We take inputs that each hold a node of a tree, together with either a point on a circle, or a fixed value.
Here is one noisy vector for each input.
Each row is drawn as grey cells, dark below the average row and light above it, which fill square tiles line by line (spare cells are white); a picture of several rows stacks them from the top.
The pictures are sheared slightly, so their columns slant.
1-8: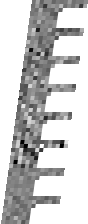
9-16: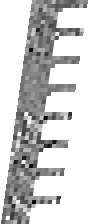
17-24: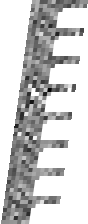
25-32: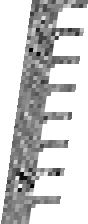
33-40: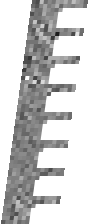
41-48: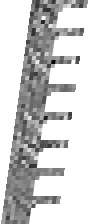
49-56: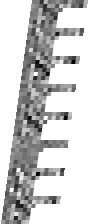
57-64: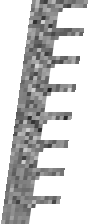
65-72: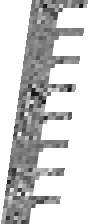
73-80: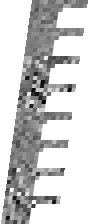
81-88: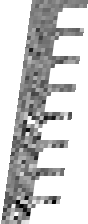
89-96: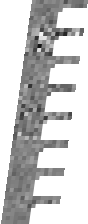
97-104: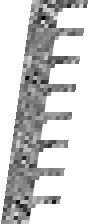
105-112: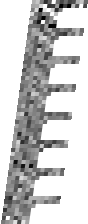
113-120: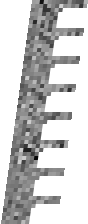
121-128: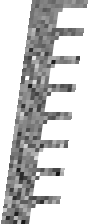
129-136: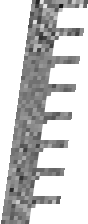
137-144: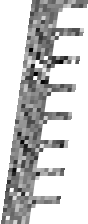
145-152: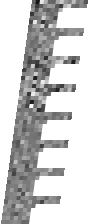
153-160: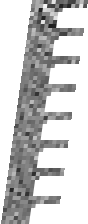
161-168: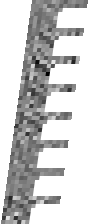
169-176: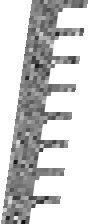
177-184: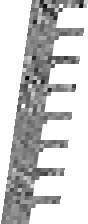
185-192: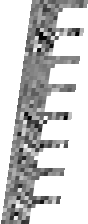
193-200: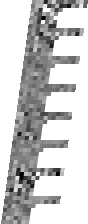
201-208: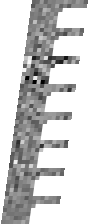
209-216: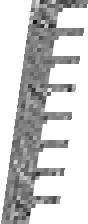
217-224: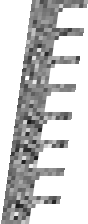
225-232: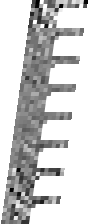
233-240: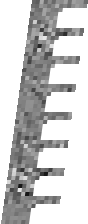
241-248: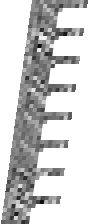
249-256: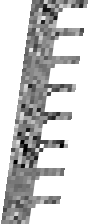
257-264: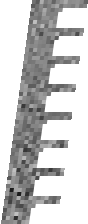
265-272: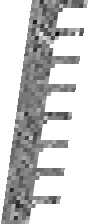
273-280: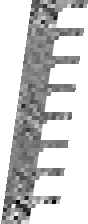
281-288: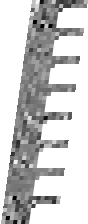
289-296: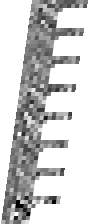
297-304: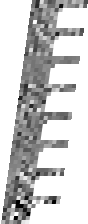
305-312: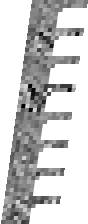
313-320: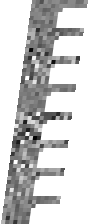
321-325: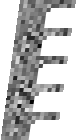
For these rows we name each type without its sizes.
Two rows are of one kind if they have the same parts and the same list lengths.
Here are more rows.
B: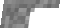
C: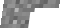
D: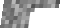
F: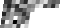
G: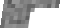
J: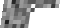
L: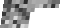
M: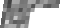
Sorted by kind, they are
B, F, G, M
C, D, J, L

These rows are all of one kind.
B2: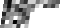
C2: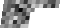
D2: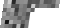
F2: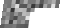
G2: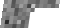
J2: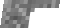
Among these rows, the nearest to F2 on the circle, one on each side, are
B2 and C2.
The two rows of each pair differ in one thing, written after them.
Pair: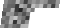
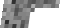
the place on the circle
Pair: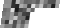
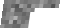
the place on the circle
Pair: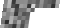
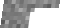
the place on the circle
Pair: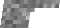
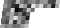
the place on the circle
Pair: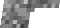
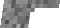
the place on the circle
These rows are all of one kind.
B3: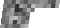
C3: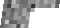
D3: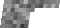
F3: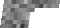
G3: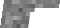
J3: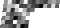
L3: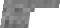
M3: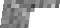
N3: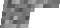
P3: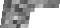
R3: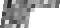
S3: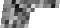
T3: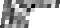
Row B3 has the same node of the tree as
D3 and F3.
